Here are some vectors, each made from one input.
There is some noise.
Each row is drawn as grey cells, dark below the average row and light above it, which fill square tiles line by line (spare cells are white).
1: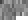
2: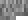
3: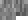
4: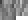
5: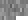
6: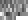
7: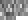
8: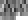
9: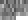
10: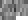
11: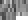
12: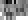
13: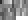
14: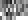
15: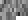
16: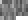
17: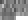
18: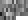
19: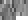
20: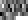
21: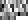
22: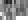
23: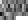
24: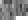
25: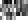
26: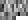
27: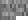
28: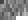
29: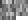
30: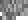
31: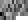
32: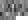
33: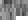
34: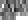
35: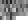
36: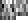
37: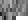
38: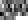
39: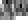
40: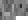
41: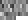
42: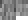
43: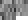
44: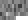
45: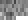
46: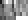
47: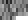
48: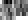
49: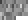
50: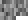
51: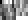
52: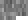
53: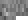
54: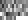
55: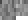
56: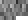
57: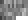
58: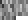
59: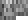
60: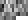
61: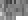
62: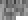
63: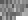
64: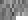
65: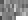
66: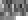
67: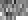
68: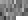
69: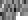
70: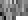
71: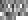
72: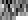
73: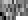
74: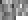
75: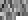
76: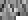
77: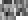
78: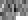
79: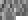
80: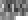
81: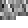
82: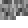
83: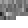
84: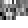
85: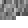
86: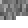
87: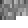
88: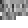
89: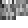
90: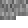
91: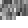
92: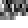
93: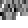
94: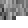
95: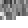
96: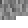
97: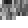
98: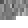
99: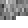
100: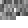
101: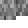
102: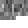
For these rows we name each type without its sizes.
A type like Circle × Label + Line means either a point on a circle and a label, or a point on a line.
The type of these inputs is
Line.
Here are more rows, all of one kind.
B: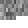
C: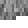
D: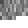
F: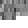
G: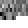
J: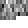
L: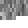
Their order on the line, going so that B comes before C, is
D, B, F, L, J, C, G.
